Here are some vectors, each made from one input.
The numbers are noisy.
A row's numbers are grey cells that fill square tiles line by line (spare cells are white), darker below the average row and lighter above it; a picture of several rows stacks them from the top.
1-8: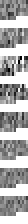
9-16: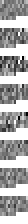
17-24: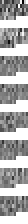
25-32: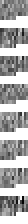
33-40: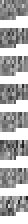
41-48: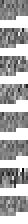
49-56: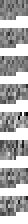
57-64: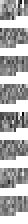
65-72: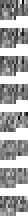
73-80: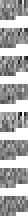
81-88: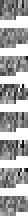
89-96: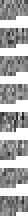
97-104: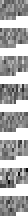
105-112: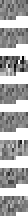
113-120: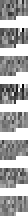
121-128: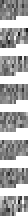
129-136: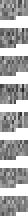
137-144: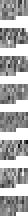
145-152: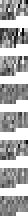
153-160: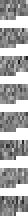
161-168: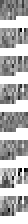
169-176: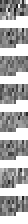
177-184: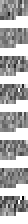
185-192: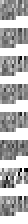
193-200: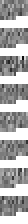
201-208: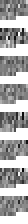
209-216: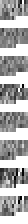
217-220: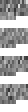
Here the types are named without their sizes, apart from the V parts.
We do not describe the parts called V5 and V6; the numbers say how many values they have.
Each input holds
a true/false value, together with either a label and a value of V5, or a node of a tree and a value of V6.
